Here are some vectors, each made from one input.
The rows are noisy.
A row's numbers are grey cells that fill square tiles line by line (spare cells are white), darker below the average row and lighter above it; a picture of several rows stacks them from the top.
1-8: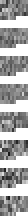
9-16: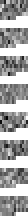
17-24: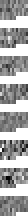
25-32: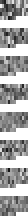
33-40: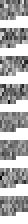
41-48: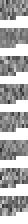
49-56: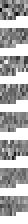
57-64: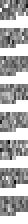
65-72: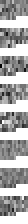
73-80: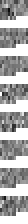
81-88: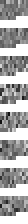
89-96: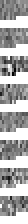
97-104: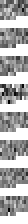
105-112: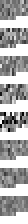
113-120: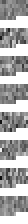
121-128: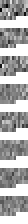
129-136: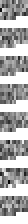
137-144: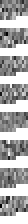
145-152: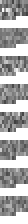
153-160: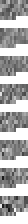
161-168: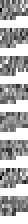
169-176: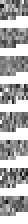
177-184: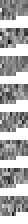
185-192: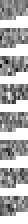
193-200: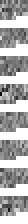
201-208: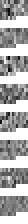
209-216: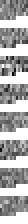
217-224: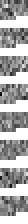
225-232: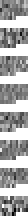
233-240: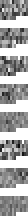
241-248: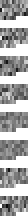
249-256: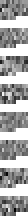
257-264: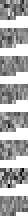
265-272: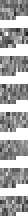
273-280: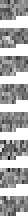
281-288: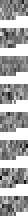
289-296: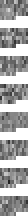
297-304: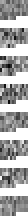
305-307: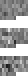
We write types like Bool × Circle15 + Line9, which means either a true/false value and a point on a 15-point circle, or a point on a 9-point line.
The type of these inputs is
Circle10 + Line5 × Line8.
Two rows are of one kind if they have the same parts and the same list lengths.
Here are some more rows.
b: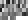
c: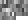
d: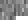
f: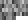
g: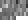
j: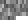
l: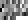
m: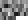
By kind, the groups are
b, d, l
c, f, g, j, m

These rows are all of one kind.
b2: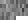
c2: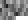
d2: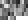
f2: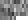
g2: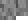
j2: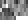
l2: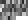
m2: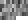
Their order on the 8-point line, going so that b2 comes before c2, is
m2, f2, j2, b2, g2, d2, l2, c2.
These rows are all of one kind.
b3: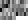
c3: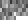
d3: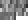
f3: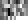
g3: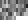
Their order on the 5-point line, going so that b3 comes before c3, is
d3, f3, b3, g3, c3.
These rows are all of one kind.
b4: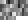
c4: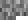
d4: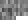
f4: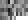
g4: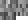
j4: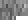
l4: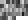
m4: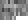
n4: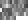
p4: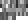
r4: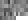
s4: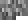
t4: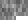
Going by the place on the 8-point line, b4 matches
c4, d4, g4 and s4.
